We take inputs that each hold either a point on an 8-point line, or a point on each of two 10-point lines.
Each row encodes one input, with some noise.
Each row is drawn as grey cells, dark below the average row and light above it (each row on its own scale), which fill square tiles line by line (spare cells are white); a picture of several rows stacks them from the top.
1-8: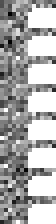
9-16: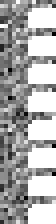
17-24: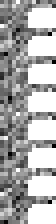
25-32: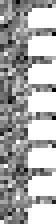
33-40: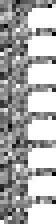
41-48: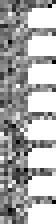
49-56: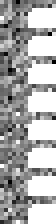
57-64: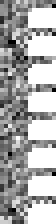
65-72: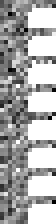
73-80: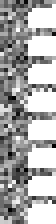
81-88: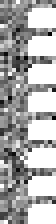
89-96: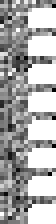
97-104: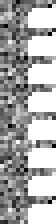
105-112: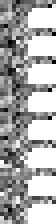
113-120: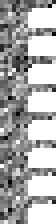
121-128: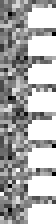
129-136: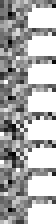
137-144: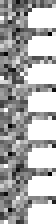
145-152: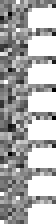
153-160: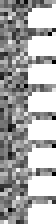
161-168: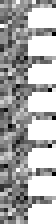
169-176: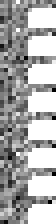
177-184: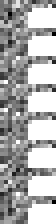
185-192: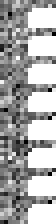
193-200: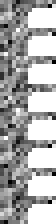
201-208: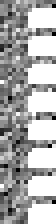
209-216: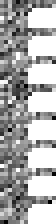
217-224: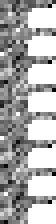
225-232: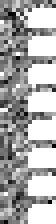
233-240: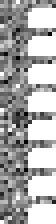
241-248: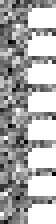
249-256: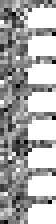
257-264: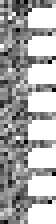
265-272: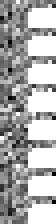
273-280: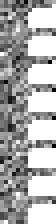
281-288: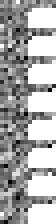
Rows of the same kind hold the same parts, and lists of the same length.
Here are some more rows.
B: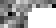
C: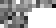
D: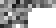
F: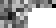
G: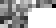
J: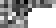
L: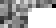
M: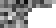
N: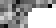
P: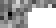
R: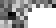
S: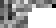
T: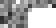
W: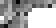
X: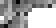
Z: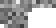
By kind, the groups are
B, C, F, G, L, P, R, S, T, Z
D, J, M, N, W, X

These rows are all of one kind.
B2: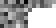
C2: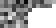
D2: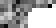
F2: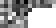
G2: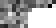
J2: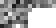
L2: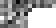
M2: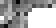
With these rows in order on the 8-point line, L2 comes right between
F2 and M2.
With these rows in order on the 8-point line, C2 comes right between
B2 and F2.
